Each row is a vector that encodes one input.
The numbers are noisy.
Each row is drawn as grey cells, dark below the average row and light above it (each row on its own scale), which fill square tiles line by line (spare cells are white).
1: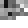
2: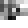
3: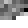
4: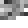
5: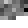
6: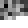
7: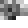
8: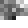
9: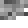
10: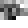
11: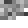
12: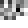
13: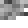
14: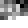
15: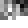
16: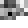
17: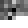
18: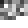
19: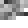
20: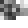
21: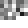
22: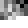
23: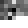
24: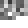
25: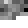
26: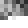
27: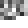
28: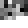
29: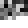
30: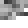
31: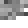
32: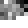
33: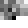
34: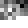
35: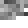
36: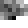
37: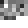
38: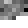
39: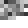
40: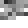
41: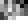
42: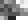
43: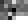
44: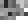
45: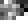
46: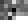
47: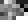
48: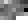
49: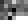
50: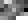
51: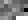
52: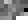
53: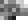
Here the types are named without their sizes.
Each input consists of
either a fixed value, or three true/false values.
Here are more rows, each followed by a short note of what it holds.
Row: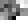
three true/false values
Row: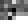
a fixed value
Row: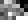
three true/false values
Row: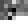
a fixed value
